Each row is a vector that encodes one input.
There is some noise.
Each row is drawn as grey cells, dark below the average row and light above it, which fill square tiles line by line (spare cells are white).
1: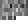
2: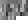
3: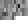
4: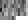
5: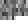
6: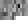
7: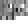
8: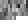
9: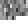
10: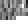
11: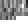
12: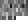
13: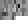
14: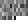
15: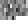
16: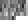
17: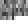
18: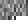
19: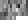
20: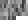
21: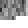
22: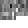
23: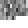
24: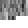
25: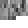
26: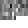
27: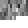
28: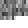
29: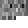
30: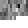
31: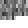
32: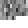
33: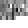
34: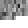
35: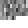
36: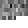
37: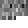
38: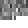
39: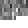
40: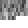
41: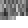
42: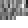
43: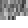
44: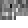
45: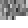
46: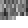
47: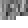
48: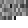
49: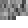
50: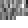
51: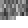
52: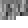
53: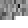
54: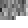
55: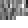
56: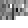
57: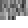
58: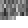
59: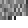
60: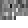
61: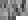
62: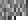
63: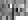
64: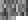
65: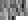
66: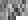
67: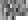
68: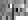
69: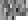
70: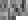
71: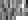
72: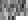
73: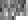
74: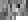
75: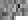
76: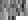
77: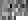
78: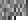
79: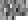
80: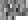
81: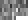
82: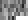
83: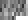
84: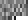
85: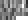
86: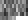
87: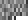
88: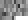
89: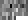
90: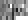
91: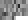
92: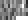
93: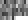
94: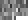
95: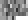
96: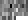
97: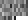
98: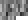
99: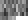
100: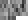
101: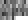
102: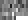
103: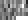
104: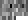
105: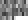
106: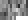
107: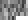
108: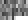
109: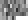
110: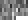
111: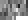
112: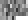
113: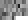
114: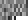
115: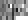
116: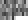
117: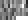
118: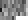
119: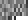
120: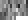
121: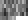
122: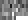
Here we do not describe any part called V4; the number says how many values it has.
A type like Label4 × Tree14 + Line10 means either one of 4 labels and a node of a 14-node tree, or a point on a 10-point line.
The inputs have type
Bool × (Line6 + V4).
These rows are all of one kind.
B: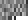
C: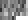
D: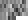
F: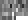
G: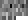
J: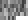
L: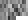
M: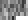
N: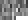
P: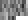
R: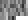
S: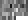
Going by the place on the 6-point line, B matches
D and L.
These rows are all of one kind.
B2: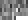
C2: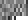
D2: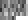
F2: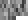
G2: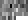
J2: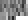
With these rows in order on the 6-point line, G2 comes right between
D2 and J2.
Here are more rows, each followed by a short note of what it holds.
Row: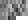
a point on a 6-point line and a true/false value
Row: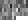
a point on a 6-point line and a true/false value
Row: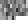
a true/false value and a value of V4
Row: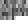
a true/false value and a value of V4
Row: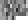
a true/false value and a value of V4
